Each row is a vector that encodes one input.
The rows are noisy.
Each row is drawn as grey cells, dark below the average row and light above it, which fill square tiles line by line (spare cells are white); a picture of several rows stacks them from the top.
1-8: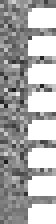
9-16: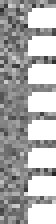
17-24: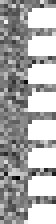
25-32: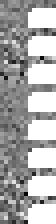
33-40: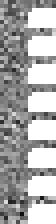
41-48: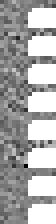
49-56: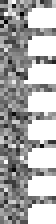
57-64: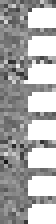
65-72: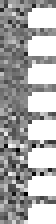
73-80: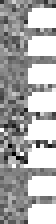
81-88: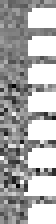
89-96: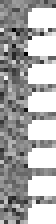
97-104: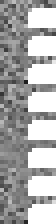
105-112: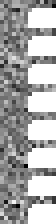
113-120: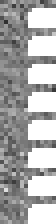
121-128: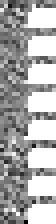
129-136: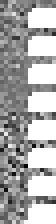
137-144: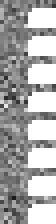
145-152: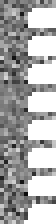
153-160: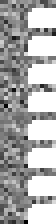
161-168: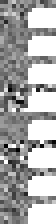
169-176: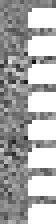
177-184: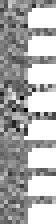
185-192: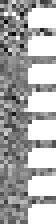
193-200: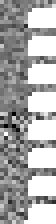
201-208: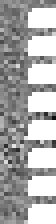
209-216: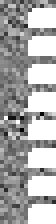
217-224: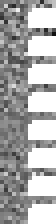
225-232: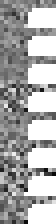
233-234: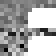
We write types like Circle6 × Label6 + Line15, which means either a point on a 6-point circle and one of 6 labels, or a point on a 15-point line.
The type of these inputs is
List2(Line9).
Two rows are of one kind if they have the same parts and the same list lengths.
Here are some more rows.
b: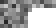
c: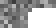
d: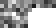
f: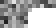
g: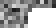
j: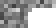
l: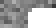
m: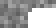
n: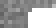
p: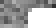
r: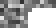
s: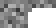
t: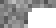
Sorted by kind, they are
b, r
c, d, g, l, p, s
f, j, m, n, t

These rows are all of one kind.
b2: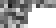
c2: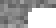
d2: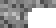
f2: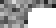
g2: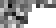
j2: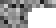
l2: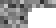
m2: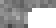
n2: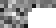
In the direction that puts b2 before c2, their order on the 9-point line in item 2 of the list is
b2, l2, c2, n2, f2, j2, m2, d2, g2.
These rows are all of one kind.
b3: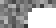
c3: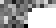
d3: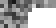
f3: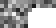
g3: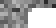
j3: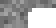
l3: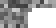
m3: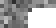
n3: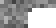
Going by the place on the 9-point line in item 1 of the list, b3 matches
c3, g3 and m3.
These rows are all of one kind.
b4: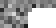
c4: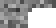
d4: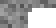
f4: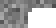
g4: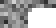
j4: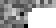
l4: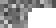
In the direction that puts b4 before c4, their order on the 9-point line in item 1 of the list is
b4, l4, j4, f4, g4, d4, c4.
